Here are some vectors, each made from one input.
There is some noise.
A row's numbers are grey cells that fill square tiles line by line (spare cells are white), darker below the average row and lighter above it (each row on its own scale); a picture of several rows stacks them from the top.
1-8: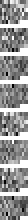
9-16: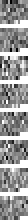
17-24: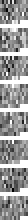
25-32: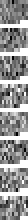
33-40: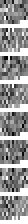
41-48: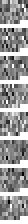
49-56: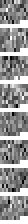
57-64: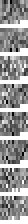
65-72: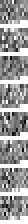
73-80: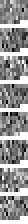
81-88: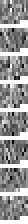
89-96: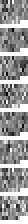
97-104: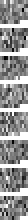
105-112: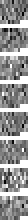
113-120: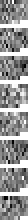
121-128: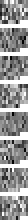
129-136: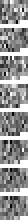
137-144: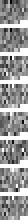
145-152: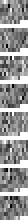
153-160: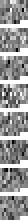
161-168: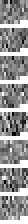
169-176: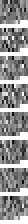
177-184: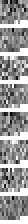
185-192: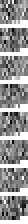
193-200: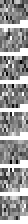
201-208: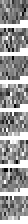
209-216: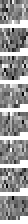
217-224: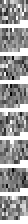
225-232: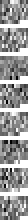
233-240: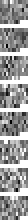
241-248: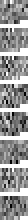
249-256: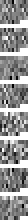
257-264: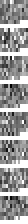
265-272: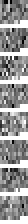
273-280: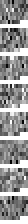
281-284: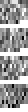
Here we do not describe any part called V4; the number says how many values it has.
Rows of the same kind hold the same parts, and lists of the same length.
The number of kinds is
3.
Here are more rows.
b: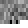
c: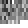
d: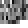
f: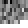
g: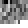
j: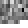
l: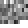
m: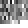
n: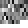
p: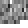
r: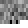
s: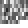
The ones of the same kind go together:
b, r
c, f, g, m
d, j, l, n, p, s

